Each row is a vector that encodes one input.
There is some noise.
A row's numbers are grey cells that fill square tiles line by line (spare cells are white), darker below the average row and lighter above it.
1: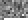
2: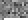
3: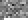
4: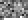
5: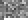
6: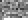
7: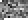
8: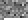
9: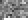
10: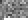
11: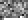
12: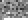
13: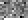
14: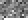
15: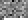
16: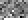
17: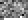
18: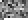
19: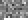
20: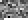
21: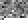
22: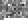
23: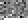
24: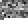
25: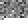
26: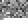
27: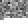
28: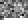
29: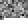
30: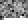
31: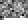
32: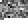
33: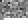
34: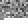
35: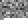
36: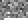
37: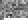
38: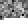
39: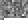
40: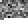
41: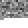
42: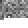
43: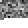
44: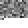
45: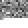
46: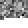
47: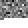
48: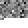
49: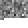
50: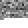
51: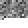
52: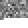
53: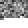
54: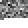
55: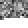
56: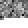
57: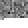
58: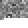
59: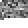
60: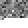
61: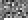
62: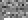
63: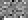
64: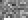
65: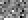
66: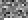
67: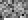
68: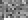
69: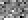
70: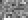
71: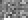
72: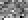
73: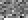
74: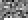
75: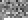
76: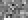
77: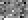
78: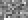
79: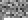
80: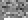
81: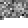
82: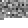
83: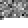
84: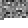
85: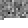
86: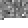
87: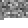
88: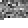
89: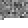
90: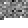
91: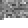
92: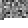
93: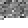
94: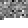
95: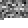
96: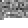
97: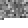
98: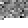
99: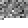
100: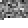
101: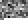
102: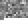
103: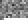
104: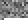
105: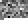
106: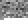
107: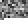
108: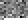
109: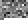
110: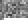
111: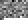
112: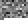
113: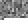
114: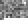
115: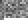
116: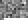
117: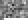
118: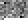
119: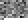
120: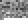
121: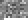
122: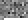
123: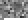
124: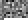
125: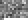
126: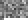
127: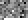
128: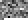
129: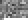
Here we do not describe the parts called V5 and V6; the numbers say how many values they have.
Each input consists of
a point on a 4-point line, a true/false value, a value of V5 and a value of V6.
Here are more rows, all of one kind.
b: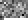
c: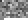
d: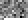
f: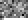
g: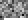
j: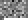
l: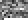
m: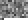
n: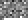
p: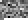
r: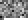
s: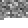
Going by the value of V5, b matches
d and m.
